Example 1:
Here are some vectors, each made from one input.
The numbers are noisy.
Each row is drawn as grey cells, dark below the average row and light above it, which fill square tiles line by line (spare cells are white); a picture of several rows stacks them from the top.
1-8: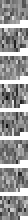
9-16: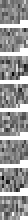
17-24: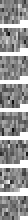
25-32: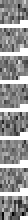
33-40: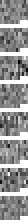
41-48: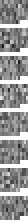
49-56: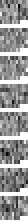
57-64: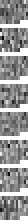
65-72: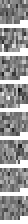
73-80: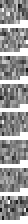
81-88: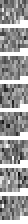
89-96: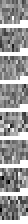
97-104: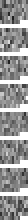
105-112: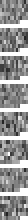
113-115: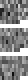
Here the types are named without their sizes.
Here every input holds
three true/false values.
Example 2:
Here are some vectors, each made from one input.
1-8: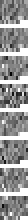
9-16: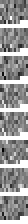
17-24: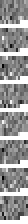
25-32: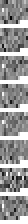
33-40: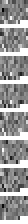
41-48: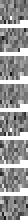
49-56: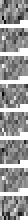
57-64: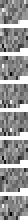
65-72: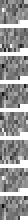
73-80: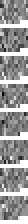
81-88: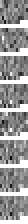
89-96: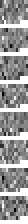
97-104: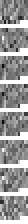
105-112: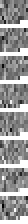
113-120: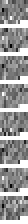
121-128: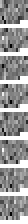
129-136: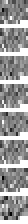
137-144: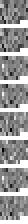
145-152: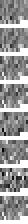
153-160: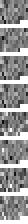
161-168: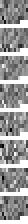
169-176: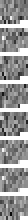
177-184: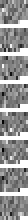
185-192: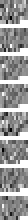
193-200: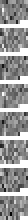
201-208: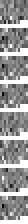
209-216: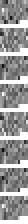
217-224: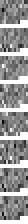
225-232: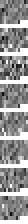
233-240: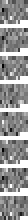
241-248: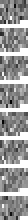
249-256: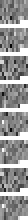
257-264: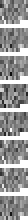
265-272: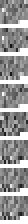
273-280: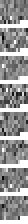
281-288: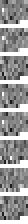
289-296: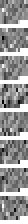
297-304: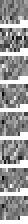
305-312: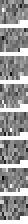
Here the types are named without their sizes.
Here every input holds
either a fixed value, or three true/false values.
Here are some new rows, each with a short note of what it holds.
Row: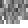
three true/false values
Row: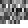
a fixed value
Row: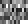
a fixed value
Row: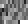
three true/false values
